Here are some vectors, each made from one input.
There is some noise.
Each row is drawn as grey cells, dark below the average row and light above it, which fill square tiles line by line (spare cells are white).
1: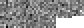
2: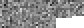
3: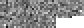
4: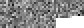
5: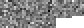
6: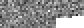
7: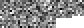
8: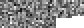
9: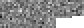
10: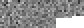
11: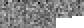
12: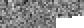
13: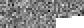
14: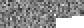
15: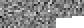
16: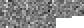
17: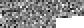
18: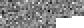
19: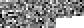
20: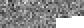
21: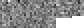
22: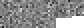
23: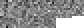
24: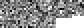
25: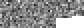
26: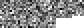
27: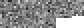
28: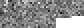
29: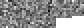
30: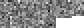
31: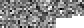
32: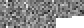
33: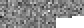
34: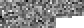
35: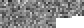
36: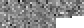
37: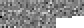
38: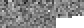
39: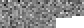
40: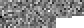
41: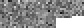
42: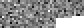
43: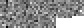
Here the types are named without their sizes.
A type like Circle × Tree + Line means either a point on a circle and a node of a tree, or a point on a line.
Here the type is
List(Circle).
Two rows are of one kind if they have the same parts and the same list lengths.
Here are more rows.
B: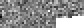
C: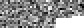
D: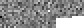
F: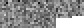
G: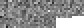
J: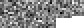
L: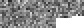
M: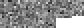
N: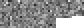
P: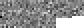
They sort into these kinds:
B, D, F, G, P
C
J, L, M, N

